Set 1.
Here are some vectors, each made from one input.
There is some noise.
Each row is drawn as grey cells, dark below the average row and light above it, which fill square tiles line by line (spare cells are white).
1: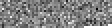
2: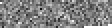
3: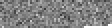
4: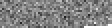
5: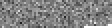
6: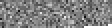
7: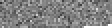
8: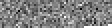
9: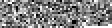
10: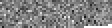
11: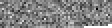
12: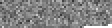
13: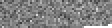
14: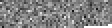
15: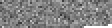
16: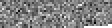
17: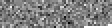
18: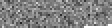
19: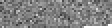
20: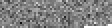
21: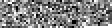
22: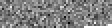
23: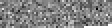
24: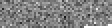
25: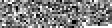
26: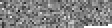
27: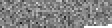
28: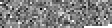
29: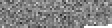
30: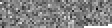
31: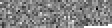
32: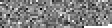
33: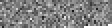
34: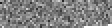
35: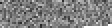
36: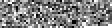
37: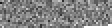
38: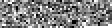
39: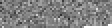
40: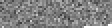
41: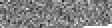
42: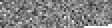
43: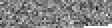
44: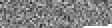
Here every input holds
a list of up to two points on a 4-point line.
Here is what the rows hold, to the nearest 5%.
All of them are lists of up to two points on a 4-point line: about 10% are empty, 50% hold one and 40% two.
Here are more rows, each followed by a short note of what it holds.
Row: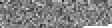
a list of one item
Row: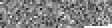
a list of two items
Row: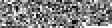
the empty list
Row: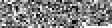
the empty list
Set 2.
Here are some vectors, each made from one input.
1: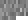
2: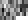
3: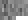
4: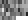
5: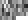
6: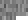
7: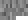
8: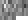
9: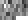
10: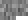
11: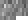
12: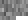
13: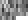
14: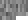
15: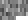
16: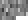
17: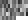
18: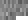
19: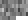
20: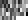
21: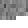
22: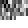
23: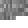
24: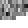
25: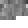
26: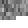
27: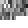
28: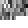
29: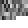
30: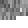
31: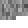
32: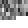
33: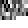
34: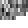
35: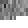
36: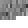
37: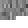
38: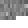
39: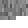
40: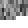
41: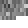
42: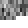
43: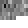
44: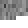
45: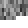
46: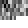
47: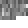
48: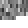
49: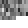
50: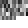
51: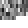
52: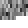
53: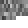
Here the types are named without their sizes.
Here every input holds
a list of points on a line.
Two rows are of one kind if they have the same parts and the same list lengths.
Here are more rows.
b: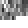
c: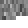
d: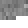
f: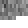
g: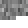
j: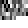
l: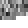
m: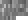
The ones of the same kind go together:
b, d, l
c, j
f, g, m

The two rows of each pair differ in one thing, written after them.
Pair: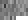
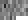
the place on the line in item 2 of the list
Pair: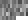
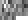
the place on the line in item 2 of the list
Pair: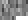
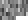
the place on the line in item 1 of the list
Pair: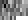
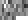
the place on the line in item 1 of the list
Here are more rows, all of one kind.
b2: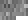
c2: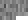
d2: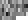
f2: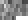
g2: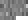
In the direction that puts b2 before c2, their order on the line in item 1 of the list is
f2, g2, b2, d2, c2.
